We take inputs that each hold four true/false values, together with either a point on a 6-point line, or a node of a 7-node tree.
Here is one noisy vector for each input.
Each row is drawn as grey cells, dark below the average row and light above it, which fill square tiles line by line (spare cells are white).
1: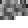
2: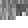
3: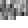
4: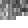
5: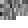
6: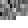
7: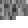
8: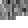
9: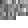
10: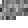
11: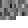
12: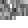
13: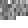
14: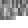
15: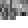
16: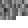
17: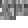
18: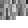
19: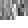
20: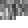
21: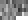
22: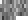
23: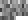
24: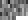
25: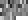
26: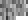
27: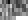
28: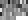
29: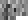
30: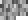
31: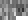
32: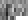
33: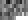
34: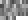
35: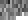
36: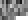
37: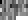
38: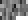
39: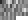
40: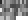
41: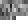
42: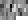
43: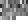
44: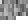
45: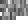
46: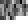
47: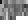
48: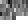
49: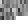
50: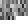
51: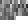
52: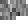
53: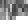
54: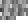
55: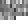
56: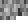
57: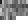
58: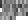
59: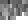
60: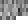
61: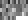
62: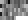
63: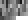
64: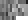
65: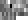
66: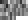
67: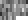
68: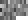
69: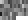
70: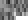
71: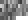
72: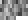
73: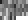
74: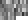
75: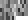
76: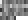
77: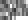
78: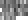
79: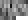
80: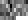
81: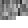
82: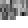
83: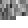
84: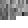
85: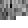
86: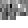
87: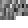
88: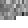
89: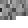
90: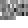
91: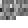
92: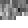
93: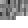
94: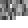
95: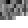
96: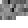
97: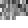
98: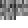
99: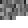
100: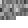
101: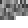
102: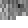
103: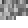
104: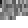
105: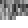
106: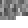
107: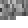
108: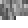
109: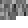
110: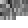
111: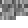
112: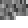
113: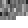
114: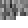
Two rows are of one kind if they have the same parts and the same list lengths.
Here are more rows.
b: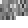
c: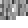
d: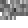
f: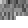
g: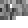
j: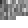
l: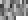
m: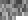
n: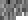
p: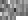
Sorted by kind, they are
b, d, f, g, m, n, p
c, j, l

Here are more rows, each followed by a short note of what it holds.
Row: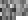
a node of a 7-node tree and four true/false values
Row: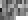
a node of a 7-node tree and four true/false values
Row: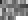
a node of a 7-node tree and four true/false values
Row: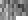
a node of a 7-node tree and four true/false values
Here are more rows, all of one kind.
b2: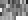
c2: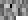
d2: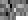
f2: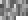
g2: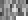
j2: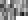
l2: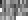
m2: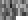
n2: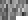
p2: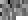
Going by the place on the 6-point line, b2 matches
g2, l2 and n2.
